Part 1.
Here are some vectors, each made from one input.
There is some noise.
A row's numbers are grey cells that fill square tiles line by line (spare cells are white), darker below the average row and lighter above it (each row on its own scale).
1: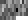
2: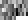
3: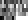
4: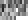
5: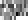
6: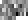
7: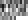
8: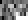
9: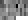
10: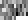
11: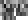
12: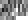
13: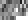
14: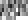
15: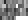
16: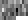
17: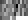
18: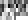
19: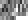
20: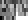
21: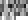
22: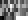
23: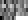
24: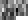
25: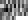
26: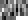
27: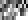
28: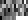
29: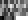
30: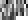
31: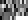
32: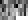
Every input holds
three true/false values.
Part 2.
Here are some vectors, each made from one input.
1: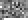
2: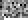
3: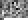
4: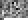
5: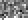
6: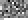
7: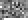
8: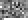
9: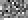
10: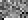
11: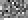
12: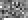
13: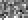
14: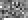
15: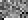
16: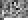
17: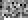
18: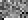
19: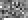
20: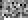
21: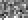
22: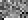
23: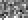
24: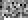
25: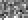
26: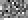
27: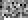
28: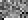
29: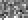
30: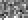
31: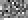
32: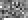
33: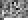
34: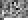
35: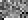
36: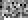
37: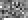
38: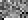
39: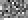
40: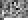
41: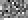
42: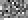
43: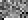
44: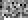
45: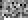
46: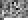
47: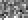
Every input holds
a point on a 6-point line.
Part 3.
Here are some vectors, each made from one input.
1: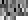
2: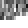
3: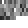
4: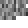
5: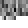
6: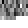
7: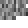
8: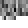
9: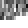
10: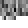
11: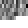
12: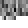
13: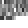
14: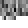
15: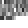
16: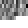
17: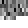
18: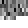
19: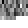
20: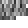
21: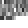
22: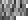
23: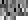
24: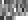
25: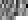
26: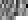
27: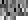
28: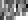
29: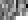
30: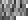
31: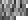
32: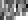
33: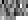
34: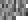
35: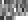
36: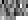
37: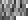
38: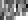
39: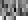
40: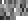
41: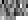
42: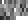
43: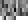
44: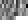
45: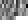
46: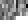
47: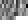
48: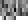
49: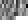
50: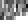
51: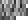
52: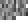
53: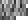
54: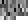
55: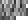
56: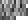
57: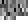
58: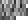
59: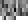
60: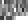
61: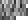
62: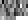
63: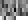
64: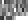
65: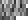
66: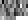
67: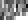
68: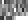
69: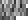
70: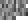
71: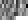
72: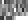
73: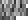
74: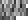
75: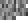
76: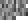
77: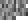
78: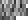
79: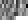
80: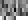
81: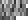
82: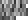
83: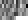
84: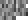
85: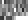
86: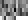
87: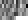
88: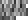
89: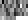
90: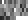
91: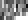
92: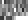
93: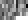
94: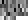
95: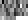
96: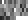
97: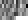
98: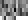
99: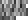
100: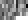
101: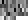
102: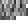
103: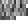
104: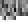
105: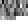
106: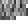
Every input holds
a point on a 10-point circle.
